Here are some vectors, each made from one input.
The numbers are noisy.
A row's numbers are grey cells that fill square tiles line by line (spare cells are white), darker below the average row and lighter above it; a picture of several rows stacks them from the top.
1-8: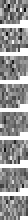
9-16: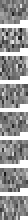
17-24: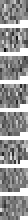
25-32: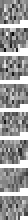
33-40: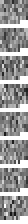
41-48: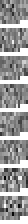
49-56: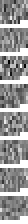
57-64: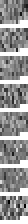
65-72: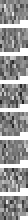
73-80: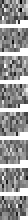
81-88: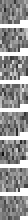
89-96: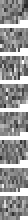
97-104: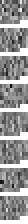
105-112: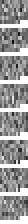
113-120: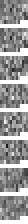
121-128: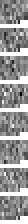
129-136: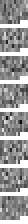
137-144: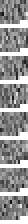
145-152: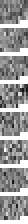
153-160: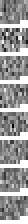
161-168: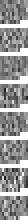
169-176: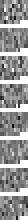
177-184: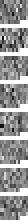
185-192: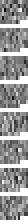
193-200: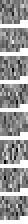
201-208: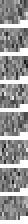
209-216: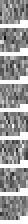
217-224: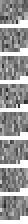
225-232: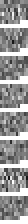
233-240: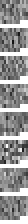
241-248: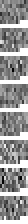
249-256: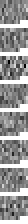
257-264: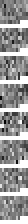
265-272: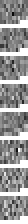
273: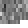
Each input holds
a list of up to three points on a 9-point circle.
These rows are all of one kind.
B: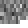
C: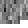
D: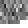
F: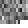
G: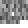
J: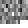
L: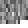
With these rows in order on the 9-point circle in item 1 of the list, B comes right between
D and G.
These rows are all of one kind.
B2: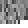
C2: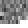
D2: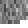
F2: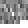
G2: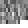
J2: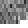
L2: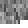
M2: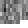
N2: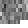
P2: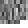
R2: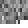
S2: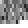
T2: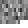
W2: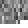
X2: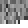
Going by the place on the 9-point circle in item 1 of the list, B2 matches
G2, R2, W2 and X2.
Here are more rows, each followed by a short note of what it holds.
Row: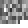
a list of one item
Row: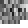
a list of one item
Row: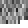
a list of one item
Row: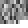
a list of one item
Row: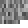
a list of two items
